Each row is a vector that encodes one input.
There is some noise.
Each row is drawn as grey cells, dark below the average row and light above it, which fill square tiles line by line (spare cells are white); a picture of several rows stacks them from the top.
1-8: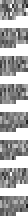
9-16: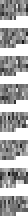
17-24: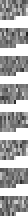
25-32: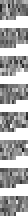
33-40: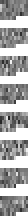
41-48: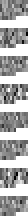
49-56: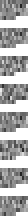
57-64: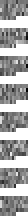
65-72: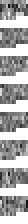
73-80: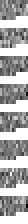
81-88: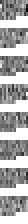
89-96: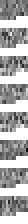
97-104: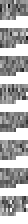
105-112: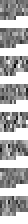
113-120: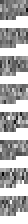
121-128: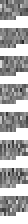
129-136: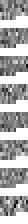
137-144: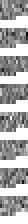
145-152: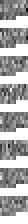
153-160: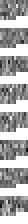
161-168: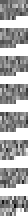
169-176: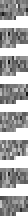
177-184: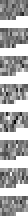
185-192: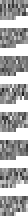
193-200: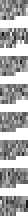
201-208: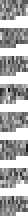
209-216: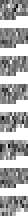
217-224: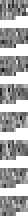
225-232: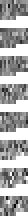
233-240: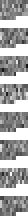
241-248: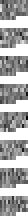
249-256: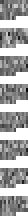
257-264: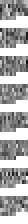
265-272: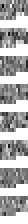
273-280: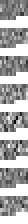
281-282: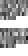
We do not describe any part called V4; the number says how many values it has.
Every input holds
a point on a 10-point line, together with either a point on an 11-point line, or a value of V4.
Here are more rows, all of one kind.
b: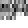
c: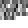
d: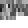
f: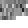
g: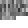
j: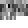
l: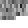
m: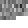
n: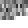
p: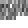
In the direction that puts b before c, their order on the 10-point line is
b, j, d, f, p, m, g, l, c, n.
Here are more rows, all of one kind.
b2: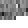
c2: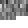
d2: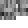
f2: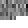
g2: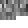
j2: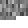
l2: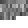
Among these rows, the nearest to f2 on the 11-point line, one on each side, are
b2 and j2.
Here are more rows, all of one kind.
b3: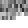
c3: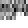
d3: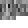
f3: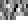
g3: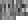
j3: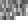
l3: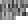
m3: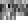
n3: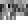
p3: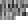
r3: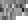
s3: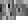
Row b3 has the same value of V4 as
j3 and r3.
